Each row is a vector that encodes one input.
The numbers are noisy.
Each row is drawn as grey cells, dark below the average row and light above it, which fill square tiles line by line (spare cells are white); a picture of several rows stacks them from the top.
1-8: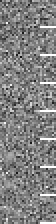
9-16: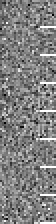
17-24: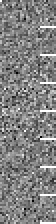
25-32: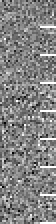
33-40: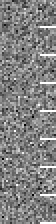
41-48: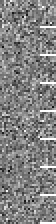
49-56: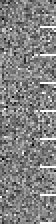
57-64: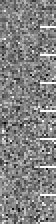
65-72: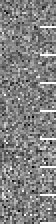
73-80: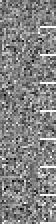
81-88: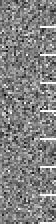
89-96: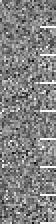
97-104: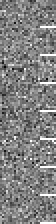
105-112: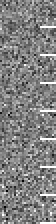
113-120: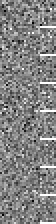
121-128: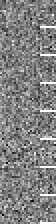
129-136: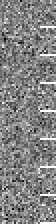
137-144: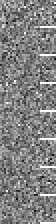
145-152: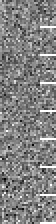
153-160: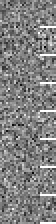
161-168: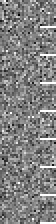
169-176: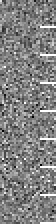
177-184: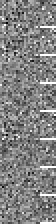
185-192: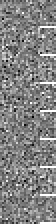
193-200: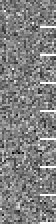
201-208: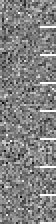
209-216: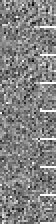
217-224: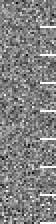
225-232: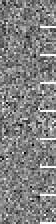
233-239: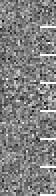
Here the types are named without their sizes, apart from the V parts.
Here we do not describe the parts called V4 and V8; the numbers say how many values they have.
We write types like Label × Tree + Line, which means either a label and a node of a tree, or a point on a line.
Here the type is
(Circle × (Tree + Unit) + V4) × V8.
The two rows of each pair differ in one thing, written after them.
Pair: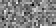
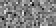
the node of the tree
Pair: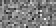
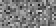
the node of the tree
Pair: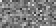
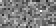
the place on the circle
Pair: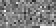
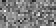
the place on the circle
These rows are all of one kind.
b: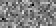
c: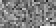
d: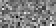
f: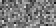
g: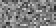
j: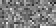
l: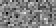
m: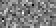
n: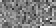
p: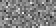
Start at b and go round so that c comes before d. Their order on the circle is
b, f, l, m, c, d, j, p, n, g.
